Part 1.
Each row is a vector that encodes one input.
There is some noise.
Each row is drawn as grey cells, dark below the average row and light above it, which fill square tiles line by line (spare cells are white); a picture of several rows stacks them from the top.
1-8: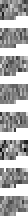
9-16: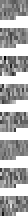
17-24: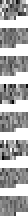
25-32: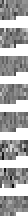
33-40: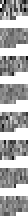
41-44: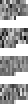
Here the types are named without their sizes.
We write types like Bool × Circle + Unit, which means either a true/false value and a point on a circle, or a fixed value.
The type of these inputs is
Label.
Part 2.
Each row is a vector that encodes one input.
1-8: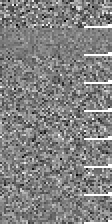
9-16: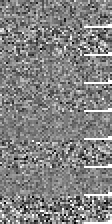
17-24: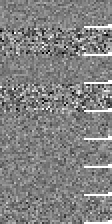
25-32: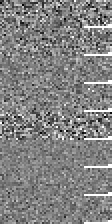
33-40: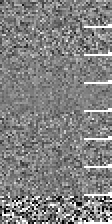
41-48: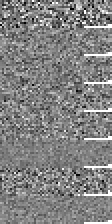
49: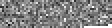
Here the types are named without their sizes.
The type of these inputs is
Label.
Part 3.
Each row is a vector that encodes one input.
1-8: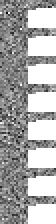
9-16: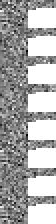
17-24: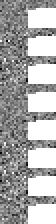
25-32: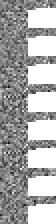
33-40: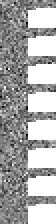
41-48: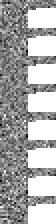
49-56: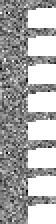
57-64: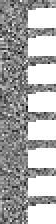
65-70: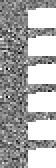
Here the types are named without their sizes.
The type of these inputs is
Tree.
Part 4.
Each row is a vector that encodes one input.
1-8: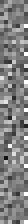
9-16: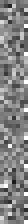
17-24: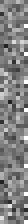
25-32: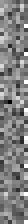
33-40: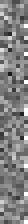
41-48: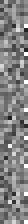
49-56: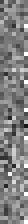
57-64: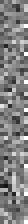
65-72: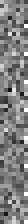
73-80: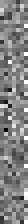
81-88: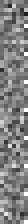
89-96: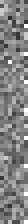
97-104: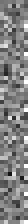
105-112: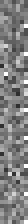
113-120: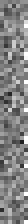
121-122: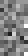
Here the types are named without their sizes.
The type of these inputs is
Tree.
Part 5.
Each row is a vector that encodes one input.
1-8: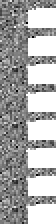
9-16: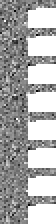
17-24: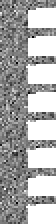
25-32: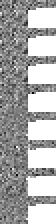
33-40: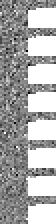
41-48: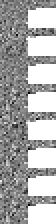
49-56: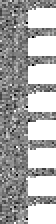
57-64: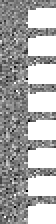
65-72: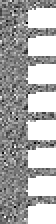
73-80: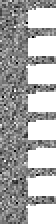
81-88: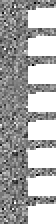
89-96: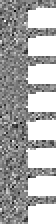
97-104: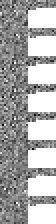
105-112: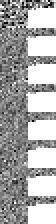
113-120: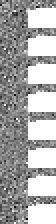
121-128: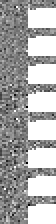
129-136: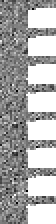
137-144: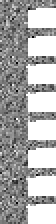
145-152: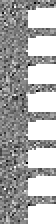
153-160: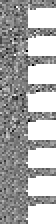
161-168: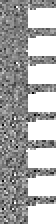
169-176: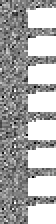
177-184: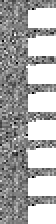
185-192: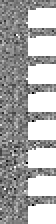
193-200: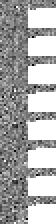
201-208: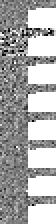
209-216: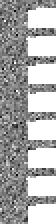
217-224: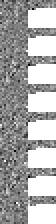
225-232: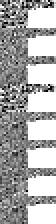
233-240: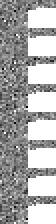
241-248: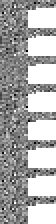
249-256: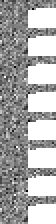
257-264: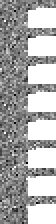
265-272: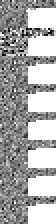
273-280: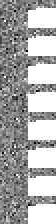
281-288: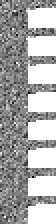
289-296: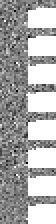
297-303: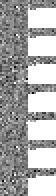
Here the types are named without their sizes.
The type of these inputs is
Tree + Unit.
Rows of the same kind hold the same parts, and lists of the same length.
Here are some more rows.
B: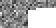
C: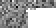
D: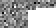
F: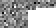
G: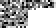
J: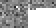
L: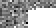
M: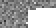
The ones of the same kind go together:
B, C, D, F, J, L, M
G

